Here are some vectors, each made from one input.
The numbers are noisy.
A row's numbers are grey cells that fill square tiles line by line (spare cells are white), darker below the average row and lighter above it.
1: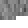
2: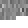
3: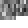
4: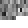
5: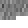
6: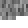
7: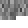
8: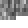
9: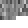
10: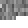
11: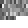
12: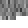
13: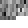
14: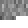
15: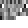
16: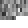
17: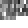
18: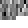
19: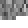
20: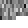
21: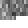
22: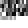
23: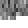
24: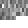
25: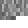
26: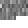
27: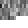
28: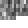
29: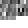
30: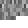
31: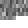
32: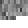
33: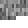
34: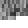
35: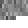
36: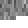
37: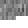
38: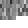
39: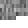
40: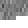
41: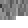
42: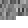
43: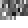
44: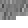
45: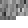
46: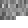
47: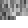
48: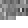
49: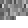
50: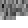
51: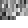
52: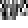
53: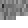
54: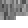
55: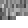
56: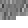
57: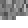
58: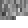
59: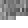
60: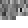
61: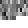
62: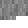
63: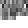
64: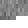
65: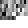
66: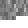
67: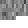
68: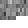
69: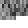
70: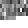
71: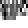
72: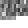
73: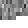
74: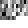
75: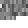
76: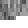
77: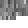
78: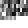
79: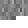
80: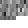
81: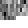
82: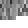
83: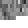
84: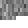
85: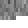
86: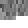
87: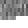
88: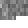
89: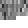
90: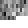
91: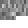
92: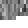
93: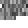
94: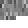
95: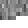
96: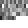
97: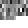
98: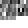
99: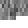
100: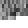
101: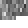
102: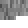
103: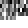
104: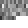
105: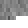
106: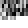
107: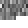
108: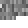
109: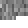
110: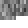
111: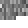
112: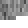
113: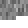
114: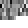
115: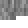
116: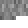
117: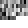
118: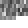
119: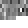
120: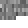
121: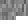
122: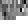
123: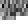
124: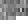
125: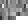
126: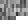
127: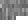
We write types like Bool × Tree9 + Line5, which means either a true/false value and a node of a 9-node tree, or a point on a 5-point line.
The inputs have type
Tree17.
